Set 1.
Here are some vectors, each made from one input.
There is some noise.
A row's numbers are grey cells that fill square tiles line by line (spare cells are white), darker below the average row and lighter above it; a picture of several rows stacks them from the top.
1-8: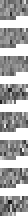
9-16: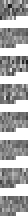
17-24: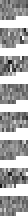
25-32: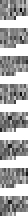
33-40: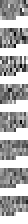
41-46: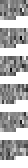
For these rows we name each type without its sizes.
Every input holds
a list of points on a line.
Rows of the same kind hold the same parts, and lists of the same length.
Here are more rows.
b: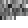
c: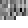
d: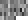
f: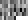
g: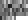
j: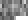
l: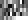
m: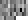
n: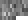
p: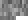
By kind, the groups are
b, g, l
c, d, f, m
j, n, p

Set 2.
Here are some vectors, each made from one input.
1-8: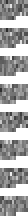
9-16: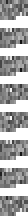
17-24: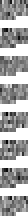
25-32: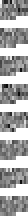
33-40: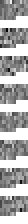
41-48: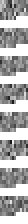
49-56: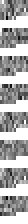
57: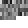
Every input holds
one of 6 labels and a point on a 7-point line.
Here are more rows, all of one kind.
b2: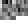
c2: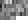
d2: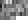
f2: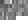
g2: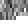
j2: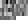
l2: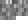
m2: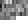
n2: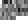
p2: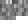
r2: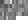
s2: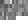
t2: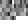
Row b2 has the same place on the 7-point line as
f2, g2, r2 and s2.
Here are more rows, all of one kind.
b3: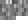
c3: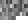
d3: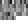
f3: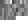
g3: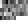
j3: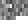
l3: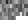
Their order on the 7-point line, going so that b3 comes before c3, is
g3, d3, j3, b3, f3, l3, c3.
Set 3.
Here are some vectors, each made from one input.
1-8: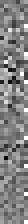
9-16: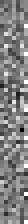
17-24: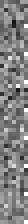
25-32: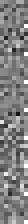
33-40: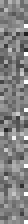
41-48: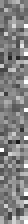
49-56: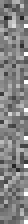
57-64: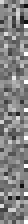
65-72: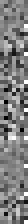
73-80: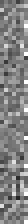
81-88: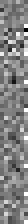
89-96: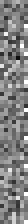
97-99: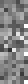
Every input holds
either a point on a 6-point circle, or a point on a 10-point line.
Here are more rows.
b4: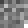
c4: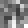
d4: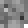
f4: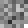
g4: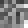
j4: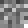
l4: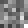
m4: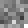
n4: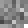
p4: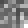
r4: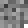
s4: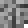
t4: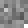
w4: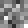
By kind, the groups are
b4, g4, j4, l4, p4, w4
c4, d4, f4, m4, n4, r4, s4, t4

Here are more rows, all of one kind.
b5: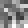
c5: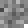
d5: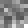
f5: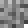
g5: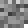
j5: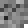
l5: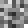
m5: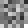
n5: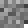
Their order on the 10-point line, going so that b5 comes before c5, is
g5, l5, f5, n5, b5, d5, c5, m5, j5.
